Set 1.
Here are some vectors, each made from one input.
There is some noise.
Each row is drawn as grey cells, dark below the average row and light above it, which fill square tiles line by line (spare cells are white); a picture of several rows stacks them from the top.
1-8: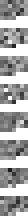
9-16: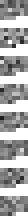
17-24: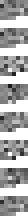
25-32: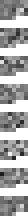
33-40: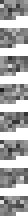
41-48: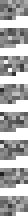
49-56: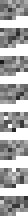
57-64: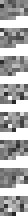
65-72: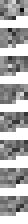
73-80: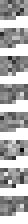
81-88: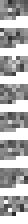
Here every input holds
either a point on an 8-point line, or four true/false values.
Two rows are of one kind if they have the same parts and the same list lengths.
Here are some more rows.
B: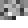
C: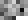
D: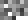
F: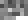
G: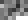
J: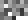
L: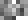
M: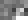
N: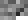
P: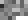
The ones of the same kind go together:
B, C, D, J, L
F, G, M, N, P

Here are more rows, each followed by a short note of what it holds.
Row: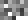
a point on an 8-point line
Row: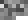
four true/false values
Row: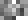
a point on an 8-point line
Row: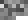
four true/false values
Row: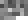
four true/false values
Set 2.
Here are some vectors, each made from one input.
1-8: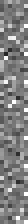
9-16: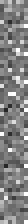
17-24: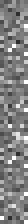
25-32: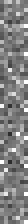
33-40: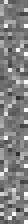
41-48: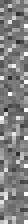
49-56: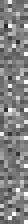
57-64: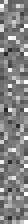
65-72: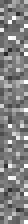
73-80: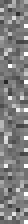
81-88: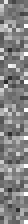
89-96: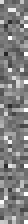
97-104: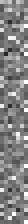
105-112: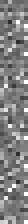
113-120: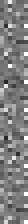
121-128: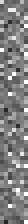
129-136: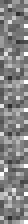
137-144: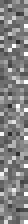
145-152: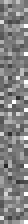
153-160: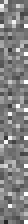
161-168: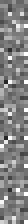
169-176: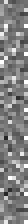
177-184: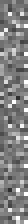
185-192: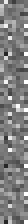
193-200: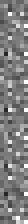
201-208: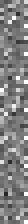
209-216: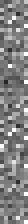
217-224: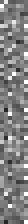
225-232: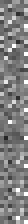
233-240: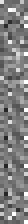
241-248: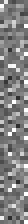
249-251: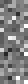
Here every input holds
either a point on an 8-point circle, or a point on a 13-point line.
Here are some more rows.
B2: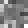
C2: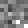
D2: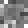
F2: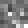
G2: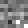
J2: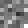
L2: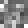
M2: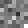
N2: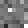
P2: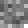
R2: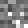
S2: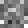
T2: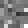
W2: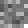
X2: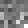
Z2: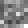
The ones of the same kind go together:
B2, C2, D2, F2, G2, J2, L2, M2, R2, T2, X2
N2, P2, S2, W2, Z2

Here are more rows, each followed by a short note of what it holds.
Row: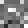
a point on an 8-point circle
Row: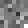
a point on a 13-point line
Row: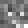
a point on a 13-point line
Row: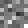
a point on a 13-point line
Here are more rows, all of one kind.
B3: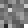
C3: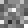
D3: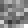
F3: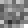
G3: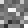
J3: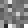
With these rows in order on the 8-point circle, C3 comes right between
F3 and G3.
